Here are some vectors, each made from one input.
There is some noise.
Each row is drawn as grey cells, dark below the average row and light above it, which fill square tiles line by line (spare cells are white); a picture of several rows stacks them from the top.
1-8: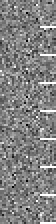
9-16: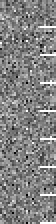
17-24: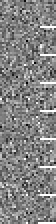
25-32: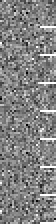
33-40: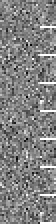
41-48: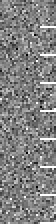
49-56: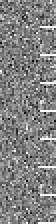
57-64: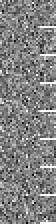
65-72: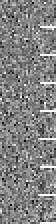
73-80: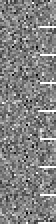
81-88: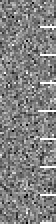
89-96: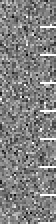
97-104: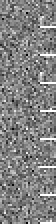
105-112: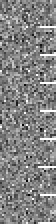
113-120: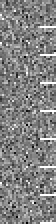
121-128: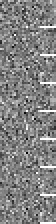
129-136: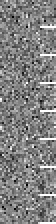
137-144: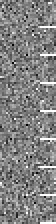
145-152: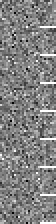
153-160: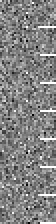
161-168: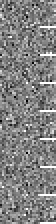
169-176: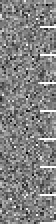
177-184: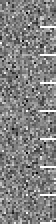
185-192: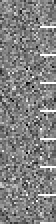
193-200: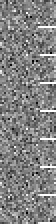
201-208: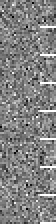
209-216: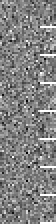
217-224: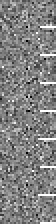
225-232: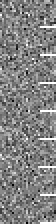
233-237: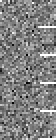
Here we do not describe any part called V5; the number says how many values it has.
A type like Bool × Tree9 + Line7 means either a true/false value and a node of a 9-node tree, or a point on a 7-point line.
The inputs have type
Bool × Circle9 + Line6 × (Line7 + V5).
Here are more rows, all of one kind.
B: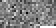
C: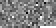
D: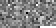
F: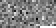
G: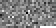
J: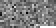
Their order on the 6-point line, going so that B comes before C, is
D, F, B, G, C, J.
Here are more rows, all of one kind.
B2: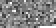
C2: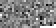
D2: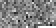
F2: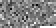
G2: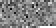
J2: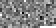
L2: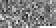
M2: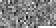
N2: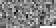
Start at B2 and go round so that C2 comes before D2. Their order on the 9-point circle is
B2, J2, L2, C2, F2, G2, N2, M2, D2.
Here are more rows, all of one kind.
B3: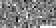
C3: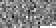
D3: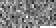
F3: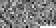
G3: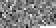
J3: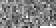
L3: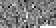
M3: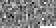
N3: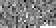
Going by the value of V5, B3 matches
L3 and N3.
